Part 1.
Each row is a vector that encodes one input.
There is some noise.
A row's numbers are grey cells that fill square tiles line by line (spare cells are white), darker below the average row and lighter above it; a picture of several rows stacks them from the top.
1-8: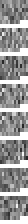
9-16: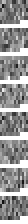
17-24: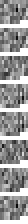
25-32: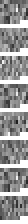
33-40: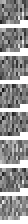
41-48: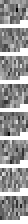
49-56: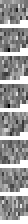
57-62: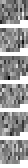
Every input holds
four true/false values.
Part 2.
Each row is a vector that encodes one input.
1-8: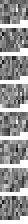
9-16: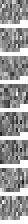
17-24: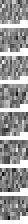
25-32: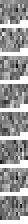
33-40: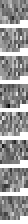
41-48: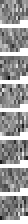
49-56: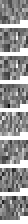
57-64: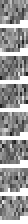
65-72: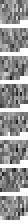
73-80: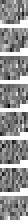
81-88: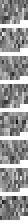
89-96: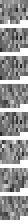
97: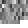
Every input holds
four true/false values.
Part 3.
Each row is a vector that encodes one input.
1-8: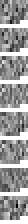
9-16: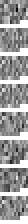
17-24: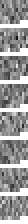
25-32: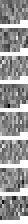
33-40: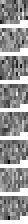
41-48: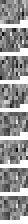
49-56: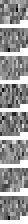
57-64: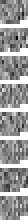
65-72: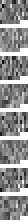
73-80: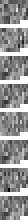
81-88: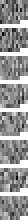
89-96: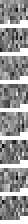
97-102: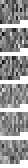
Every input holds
four true/false values.
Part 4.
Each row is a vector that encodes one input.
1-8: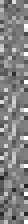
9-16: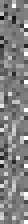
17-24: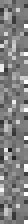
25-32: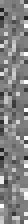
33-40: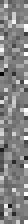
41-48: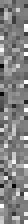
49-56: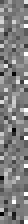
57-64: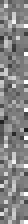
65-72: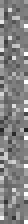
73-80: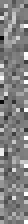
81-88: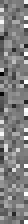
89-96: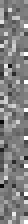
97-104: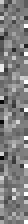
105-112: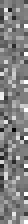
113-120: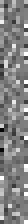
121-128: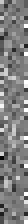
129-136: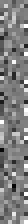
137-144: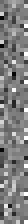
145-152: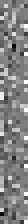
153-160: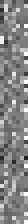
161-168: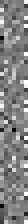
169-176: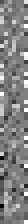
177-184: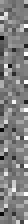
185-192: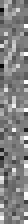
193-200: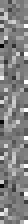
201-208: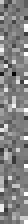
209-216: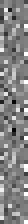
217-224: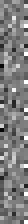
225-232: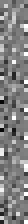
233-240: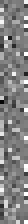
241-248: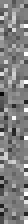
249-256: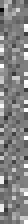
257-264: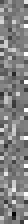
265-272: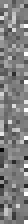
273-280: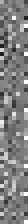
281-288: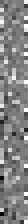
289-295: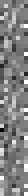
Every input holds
five true/false values.
